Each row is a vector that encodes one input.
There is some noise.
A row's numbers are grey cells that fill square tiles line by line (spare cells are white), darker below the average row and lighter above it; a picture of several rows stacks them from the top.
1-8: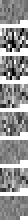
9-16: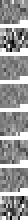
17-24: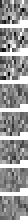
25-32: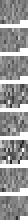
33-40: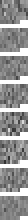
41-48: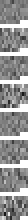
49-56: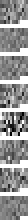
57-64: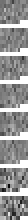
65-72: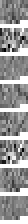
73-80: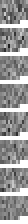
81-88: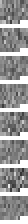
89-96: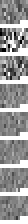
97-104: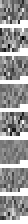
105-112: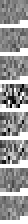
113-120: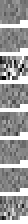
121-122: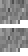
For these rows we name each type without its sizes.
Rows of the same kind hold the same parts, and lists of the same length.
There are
2 kinds of row.
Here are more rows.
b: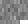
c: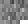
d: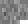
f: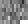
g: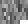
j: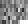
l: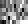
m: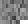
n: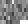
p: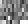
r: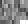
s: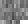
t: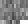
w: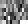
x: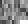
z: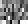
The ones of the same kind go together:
b, c, d, f, j, l, m, p, s, t, z
g, n, r, w, x

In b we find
a node of a tree and a true/false value.
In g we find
a true/false value.
